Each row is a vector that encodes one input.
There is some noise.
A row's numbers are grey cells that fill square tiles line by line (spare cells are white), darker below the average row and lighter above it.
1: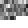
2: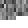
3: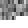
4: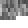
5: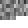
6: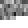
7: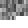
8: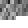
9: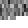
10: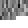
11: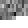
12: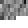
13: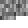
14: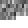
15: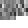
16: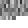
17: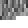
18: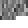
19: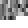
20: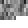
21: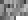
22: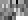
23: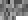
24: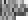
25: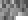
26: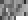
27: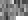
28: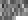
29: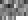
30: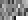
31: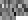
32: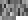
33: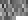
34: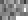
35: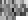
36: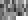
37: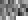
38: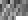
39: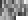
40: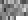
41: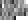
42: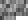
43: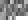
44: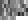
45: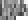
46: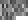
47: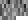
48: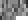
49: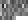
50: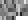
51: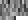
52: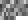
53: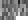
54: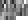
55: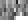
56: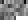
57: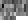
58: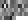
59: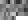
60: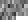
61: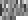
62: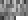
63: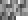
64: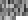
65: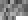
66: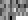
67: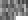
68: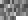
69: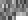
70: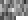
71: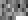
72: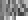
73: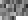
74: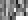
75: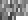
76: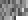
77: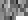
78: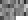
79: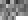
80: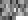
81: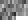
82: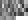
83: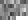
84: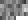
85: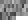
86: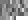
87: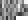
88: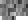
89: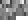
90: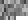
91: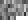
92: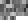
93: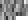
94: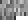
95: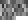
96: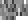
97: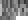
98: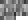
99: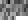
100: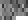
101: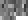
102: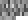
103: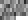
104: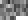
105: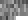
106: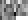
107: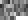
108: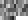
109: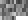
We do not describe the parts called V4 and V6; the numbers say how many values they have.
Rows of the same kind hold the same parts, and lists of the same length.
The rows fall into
2 kinds.
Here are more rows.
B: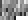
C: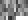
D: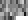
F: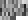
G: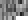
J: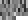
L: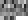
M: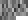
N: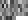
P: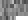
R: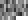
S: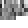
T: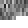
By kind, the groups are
B, C, D, F, J, S, T
G, L, M, N, P, R

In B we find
one of 5 labels, three true/false values and a value of V6.
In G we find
three true/false values and a value of V4.
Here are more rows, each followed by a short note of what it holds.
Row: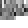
one of 5 labels, three true/false values and a value of V6
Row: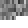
three true/false values and a value of V4
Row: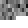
three true/false values and a value of V4
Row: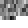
three true/false values and a value of V4
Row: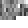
one of 5 labels, three true/false values and a value of V6
